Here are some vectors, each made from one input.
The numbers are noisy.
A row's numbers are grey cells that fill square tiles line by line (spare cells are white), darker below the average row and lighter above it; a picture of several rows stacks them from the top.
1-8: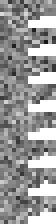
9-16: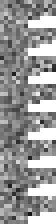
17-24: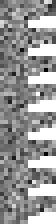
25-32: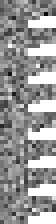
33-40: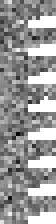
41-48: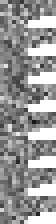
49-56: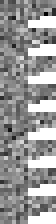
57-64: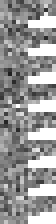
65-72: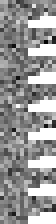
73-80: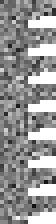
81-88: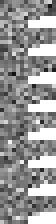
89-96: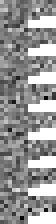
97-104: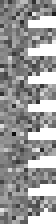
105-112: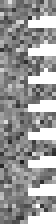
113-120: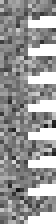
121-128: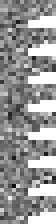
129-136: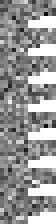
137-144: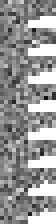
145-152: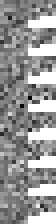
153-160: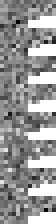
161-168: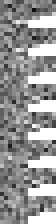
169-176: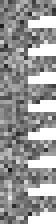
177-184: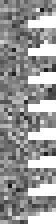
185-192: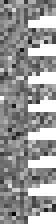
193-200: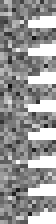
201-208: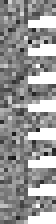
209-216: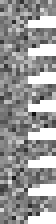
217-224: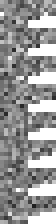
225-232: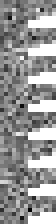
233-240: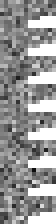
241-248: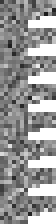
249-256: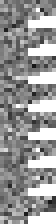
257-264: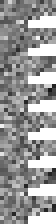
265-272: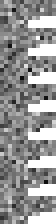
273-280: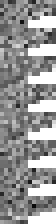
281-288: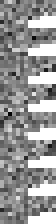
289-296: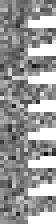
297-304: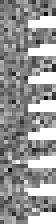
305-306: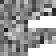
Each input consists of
either a point on a 9-point circle and a true/false value, or a point on an 8-point line, or a list of up to two points on a 7-point line.
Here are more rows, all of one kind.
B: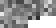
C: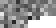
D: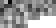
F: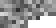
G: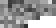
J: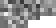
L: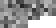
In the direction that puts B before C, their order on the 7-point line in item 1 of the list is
D, G, L, B, C, F, J.
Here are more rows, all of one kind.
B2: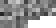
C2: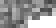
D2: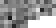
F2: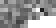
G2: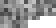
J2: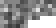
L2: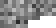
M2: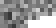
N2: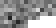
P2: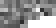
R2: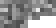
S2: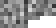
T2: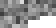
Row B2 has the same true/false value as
G2, L2, S2 and T2.
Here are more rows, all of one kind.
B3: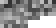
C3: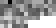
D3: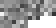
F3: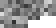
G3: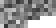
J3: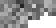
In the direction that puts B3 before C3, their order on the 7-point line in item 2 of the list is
G3, B3, C3, F3, D3, J3.
